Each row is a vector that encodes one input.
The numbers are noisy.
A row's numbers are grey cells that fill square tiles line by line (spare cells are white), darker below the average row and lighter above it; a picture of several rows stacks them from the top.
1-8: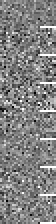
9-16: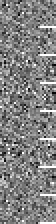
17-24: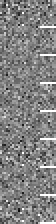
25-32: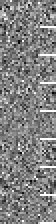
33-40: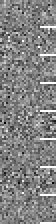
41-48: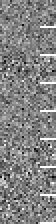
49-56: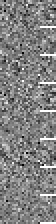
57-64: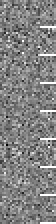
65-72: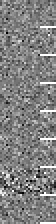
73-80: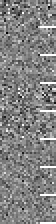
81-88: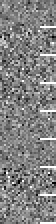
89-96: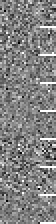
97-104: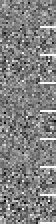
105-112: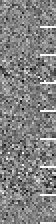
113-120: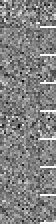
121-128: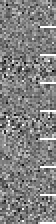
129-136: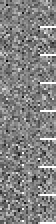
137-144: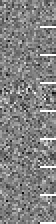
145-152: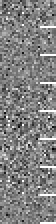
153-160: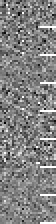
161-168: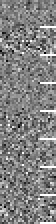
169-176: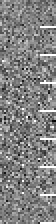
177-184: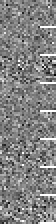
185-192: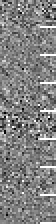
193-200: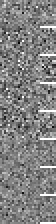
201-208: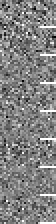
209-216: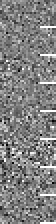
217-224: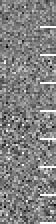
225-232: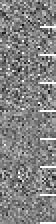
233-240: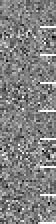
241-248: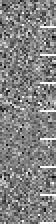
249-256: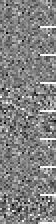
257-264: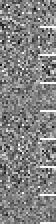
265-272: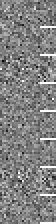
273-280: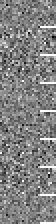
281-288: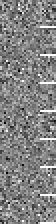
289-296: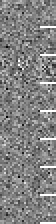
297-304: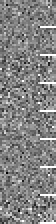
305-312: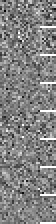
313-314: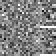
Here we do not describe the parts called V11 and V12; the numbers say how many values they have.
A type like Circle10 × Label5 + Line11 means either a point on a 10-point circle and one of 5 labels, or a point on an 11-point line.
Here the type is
Bool × (Line7 + V11 × V12) + Line6.
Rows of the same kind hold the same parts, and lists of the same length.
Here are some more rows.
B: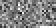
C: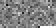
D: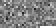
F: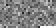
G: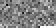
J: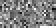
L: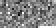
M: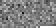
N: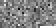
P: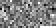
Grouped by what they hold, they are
B, J, P
C, F, G
D, L, M, N

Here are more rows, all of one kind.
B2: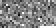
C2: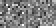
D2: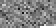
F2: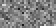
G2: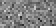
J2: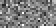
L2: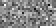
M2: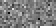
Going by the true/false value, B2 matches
C2 and J2.
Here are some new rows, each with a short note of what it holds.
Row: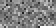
a point on a 7-point line and a true/false value
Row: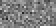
a true/false value, a value of V11 and a value of V12
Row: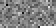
a point on a 7-point line and a true/false value
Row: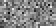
a true/false value, a value of V11 and a value of V12
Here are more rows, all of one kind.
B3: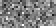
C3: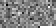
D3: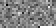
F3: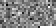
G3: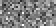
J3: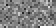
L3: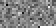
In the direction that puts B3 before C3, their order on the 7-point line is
L3, B3, D3, C3, F3, J3, G3.
